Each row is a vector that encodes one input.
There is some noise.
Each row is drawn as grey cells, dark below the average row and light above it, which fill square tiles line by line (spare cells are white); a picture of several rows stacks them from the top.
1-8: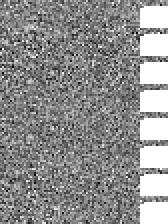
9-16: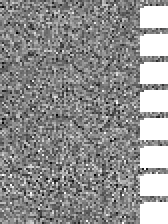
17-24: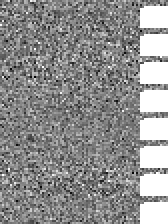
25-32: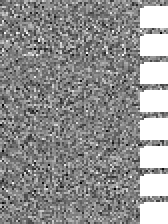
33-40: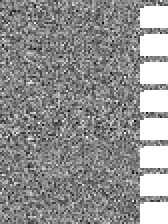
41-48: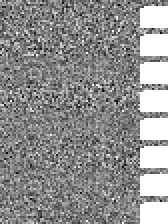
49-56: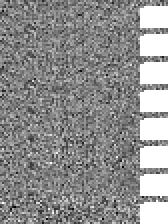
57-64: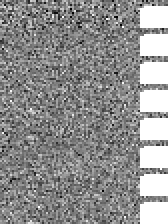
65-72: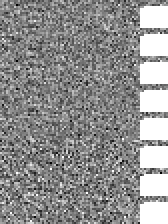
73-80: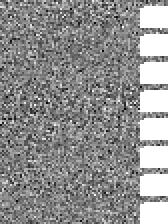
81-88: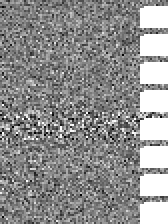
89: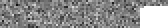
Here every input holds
either one of 6 labels, or a point on an 8-point line.
